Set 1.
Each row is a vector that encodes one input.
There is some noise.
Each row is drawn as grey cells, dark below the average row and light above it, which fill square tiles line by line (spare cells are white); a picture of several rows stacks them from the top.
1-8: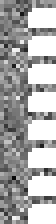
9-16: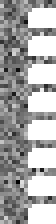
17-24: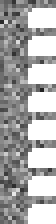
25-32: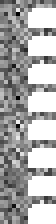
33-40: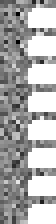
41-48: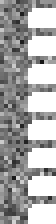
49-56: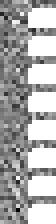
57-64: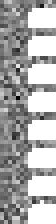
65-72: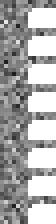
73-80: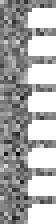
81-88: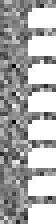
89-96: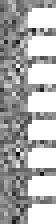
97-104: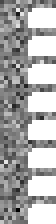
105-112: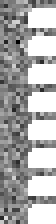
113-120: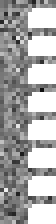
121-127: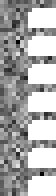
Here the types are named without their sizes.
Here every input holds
a point on a circle, together with either a point on a circle, or a point on a line.
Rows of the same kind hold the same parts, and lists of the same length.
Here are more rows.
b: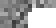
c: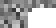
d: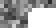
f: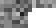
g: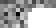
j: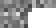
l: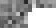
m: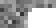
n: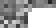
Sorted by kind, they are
b, f, j, l, m
c, d, g, n

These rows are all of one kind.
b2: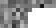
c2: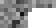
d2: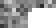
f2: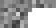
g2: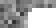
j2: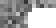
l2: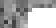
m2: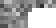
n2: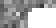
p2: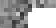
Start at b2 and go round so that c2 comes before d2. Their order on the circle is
b2, f2, p2, c2, j2, g2, l2, d2, m2, n2.
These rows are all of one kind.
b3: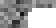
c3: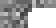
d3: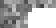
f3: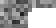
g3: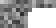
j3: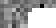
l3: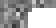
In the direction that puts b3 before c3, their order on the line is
j3, l3, b3, g3, f3, c3, d3.
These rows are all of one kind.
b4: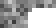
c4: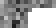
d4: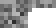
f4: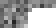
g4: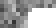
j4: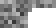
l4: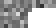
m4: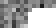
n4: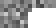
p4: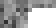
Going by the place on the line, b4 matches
d4, j4, l4 and n4.
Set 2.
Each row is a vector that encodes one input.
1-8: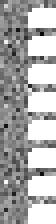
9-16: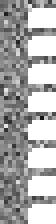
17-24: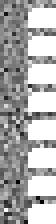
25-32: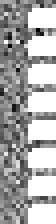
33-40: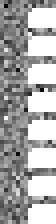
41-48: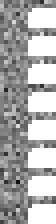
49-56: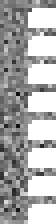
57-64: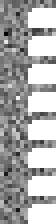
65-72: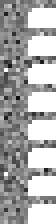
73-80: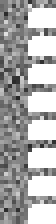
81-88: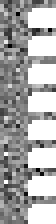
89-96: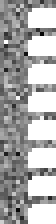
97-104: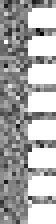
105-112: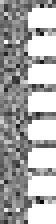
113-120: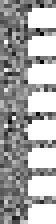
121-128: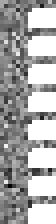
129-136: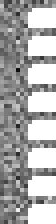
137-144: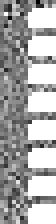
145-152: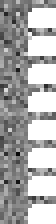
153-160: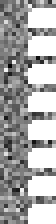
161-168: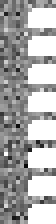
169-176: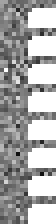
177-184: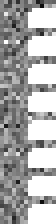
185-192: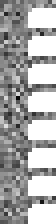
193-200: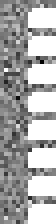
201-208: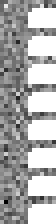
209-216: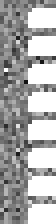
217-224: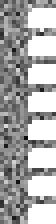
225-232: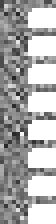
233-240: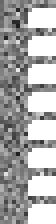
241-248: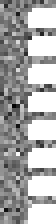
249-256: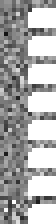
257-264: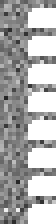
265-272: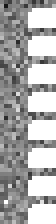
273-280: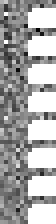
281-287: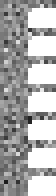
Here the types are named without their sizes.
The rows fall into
2 kinds.
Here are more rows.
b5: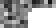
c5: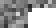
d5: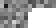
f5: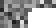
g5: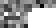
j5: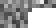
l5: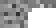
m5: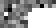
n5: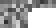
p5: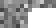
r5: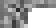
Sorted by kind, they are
b5, d5, l5, n5
c5, f5, g5, j5, m5, p5, r5

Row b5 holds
a point on each of two lines.
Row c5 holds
a point on a circle and a point on a line.
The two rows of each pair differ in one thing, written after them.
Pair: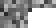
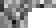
the place on the circle
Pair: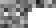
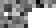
the place on the line
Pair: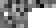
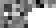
the place on the circle
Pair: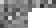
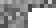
the place on the circle
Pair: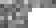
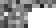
the place on the line
